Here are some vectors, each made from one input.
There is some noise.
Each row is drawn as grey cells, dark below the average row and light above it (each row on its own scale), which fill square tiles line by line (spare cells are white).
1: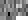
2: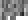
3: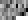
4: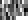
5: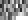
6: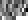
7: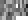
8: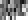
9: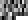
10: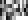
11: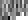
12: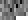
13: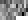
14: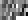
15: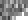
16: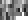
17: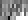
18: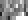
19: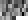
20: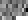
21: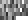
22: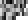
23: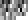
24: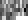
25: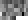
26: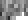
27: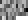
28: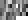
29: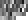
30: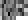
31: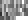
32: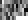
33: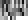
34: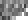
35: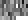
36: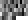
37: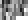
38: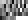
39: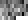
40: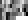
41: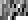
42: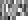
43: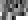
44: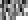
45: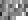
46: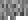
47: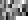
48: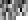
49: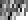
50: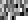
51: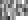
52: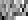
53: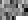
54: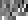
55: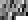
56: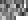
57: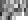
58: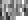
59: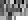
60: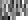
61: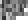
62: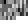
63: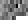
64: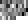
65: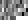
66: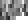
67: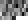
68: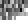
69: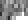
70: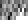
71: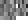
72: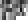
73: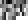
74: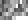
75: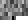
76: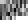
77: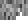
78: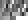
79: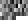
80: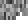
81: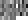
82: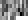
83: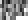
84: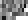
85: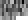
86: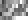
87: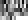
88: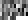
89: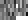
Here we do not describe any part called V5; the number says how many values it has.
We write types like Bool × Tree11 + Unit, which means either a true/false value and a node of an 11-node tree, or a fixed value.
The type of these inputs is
List2(Bool × V5).
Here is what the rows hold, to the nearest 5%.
All of them are lists of up to two items, each a true/false value and a value of V5: about 5% are empty, 40% hold one and 60% two.
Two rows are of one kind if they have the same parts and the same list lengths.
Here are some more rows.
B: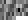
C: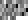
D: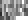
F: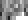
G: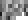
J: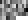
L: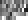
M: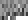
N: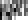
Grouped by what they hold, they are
B, C, J, L, M
D, F, G
N

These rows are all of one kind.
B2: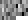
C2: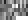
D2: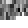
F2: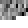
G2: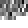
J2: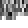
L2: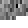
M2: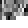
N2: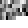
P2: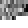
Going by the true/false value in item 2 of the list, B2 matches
C2, M2 and N2.
